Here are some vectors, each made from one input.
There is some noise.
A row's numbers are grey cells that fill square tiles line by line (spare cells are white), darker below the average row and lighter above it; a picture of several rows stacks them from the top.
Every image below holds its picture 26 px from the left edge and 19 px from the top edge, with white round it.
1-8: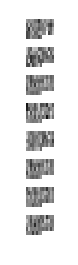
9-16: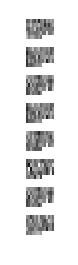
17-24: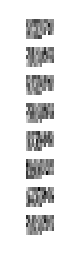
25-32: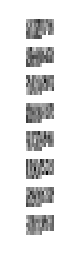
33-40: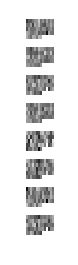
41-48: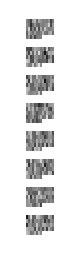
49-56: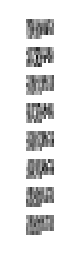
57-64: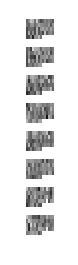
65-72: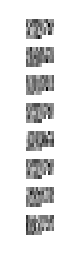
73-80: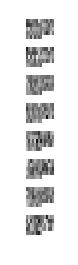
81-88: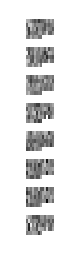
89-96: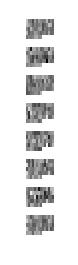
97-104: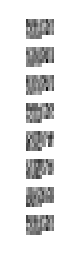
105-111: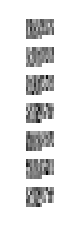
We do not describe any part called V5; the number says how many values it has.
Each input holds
a value of V5, together with a list of up to two points on a 4-point line.
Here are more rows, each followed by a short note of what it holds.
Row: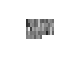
a value of V5, together with a list of one item
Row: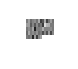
a value of V5, together with a list of two items
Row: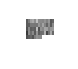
a value of V5, together with a list of one item
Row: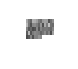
a value of V5, together with a list of two items
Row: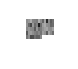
a value of V5, together with a list of one item
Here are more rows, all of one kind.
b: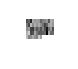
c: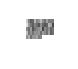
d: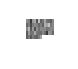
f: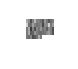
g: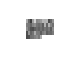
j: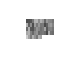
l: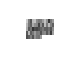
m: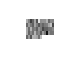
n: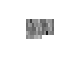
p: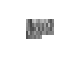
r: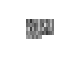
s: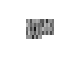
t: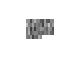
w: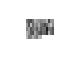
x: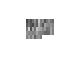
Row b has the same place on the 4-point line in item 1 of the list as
d, m, n and x.
